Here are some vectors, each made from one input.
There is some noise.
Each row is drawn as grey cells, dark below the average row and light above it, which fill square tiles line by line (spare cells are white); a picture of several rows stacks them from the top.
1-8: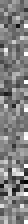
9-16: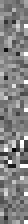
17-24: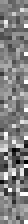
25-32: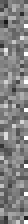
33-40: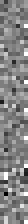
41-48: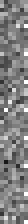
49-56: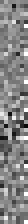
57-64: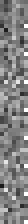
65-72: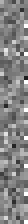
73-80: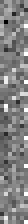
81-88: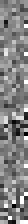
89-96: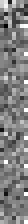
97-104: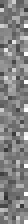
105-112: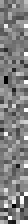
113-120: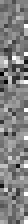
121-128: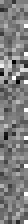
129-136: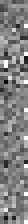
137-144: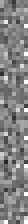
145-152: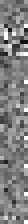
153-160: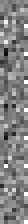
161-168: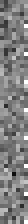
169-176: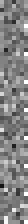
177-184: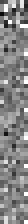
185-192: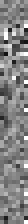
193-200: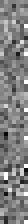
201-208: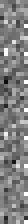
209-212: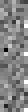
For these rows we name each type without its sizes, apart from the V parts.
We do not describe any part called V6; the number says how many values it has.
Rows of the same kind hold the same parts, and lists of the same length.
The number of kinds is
4.
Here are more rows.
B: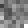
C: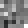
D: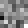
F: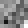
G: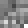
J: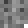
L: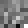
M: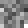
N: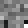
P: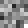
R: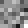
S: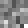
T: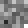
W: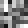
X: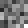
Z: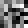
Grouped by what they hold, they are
B, J, L, M, R
C, F, N, T, X
D, G, P, S
W, Z

